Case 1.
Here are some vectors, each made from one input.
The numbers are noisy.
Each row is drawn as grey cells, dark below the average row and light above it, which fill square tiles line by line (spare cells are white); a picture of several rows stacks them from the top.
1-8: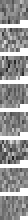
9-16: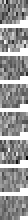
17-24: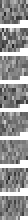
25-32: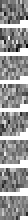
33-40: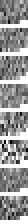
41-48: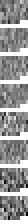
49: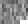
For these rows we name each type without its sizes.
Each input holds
a label.
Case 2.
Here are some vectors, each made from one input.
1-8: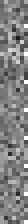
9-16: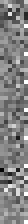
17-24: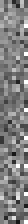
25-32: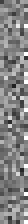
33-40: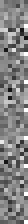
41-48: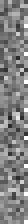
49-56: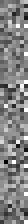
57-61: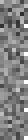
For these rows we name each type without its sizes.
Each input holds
four true/false values.
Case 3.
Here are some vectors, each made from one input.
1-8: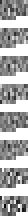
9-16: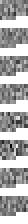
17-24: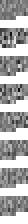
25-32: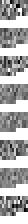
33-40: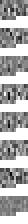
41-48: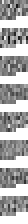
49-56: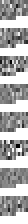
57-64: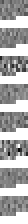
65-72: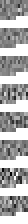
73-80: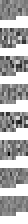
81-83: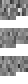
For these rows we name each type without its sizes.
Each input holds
either a fixed value, or a node of a tree.
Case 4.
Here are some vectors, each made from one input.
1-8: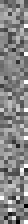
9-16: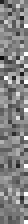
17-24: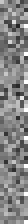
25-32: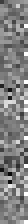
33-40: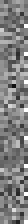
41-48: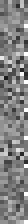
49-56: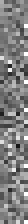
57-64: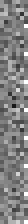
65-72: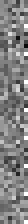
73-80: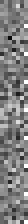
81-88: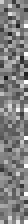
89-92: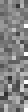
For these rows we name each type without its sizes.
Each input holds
four true/false values.
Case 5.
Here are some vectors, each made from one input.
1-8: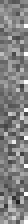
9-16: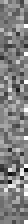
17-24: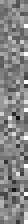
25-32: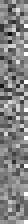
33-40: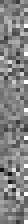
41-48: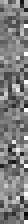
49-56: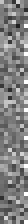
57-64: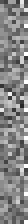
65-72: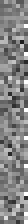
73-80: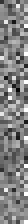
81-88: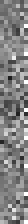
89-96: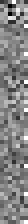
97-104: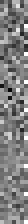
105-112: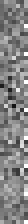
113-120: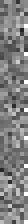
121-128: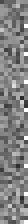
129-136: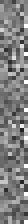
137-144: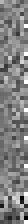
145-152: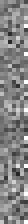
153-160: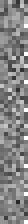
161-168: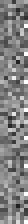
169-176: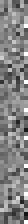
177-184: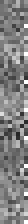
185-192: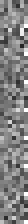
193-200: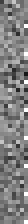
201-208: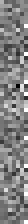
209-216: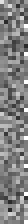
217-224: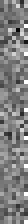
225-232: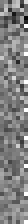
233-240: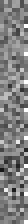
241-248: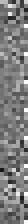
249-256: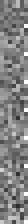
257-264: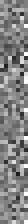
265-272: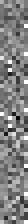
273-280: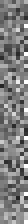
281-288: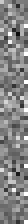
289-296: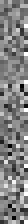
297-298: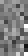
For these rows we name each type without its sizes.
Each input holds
four true/false values.
